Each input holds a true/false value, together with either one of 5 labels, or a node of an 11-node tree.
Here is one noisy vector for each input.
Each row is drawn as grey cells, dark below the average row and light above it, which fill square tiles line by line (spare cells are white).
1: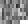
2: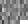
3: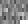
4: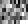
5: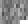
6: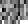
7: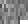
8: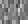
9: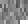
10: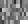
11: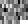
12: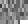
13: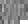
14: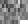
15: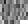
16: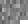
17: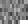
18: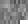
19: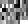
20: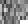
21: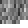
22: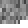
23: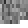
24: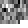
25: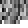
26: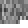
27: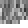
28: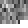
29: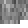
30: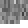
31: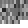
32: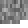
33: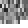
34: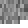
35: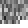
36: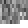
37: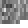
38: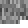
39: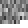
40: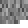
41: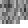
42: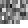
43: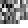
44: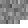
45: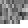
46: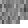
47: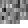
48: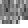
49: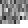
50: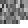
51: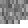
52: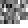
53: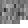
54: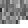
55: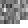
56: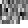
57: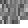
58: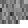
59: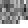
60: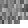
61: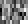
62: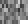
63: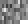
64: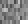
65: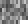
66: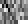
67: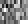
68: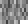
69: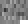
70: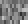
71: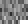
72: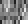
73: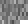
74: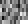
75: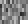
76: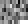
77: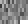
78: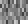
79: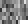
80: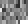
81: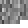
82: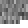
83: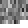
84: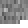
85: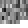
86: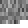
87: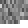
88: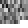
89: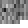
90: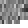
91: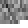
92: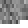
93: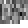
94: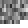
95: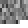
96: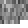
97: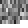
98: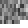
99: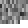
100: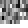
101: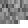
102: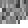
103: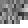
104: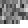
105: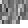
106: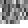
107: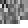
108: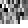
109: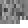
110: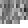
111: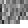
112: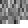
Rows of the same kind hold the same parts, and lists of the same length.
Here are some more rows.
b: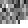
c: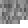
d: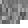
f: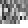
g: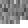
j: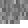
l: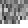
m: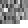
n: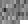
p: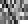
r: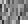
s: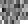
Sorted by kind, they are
b, c, f, g, j, l, m, n, r
d, p, s

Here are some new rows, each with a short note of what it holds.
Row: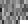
a node of an 11-node tree and a true/false value
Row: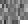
one of 5 labels and a true/false value
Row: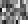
one of 5 labels and a true/false value
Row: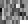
a node of an 11-node tree and a true/false value
